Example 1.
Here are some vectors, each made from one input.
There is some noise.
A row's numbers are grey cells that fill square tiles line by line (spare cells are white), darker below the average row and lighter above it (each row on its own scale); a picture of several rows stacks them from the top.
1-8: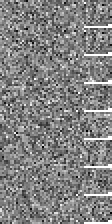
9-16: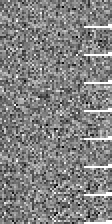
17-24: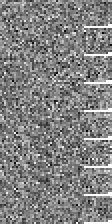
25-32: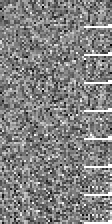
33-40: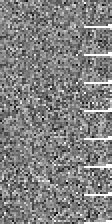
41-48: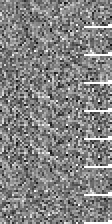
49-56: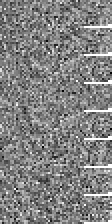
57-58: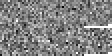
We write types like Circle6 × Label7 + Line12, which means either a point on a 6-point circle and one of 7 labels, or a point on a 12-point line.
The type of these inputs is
Tree12.
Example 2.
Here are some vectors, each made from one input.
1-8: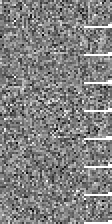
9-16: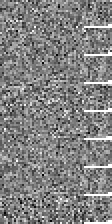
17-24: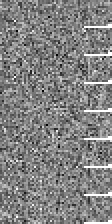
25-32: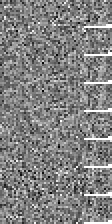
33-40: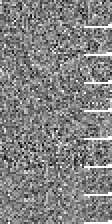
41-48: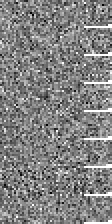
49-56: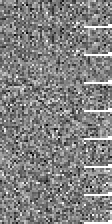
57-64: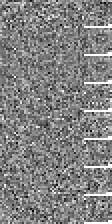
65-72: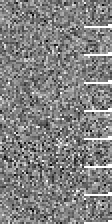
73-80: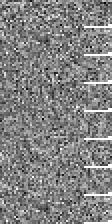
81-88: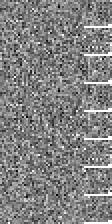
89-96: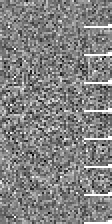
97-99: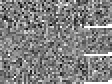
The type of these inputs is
Tree16.
